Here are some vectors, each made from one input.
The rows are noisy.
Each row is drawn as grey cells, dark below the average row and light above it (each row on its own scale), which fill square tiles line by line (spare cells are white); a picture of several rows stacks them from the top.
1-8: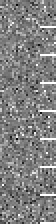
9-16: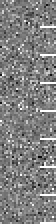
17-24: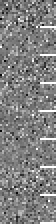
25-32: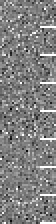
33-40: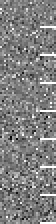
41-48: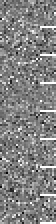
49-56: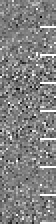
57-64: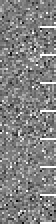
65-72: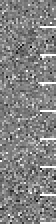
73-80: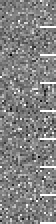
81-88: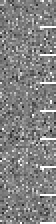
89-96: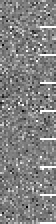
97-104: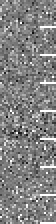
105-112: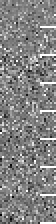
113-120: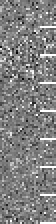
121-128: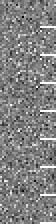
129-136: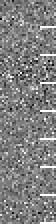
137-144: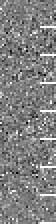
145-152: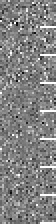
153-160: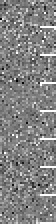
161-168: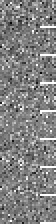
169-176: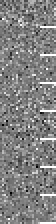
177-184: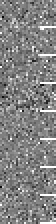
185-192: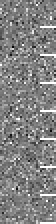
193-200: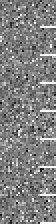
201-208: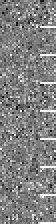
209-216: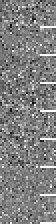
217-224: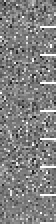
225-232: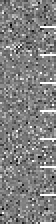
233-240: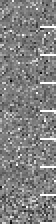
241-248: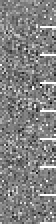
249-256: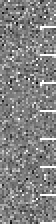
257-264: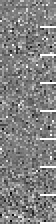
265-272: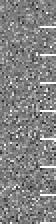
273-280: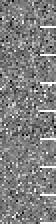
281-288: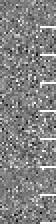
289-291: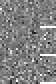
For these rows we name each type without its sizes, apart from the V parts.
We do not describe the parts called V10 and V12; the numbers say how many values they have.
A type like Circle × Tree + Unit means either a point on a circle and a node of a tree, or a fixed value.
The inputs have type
((Bool × Circle + Unit) × Line + V10) × V12.
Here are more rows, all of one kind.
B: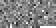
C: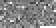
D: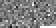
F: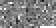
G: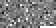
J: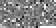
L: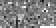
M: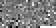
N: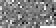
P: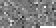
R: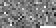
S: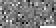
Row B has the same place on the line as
G, M, P and R.
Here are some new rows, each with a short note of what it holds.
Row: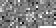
a value of V10 and a value of V12
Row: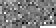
a point on a line and a value of V12
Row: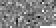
a point on a circle, a point on a line, a true/false value and a value of V12
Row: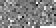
a point on a line and a value of V12
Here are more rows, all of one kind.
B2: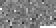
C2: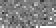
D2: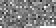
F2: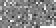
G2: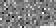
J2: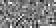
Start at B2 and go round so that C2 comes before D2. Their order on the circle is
B2, F2, G2, J2, C2, D2.
